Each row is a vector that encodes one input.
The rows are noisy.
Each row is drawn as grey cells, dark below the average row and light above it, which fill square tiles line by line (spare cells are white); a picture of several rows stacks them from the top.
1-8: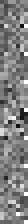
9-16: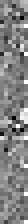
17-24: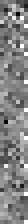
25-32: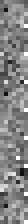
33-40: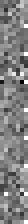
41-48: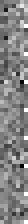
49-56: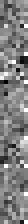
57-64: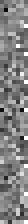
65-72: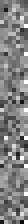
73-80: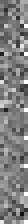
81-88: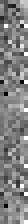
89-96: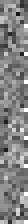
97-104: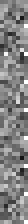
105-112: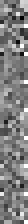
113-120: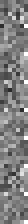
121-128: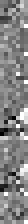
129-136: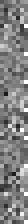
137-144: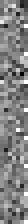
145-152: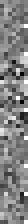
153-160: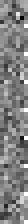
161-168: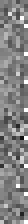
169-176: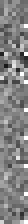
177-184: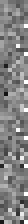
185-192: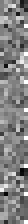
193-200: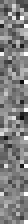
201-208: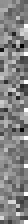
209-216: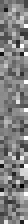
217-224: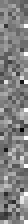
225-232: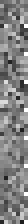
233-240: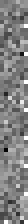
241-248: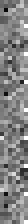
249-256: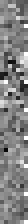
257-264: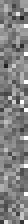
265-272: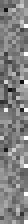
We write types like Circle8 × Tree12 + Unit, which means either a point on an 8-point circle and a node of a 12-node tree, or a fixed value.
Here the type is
Bool × (Tree11 + Unit) + Line17.
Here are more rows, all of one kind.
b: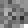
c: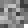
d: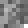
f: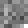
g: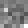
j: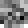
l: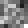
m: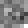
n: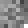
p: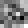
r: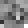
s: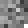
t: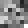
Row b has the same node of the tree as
c and f.
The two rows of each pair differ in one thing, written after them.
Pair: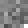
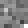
the node of the tree
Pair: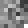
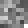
the node of the tree
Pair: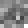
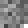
the true/false value
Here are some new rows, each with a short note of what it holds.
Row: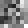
a point on a 17-point line
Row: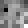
a point on a 17-point line
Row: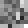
a true/false value
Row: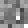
a true/false value
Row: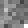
a node of an 11-node tree and a true/false value
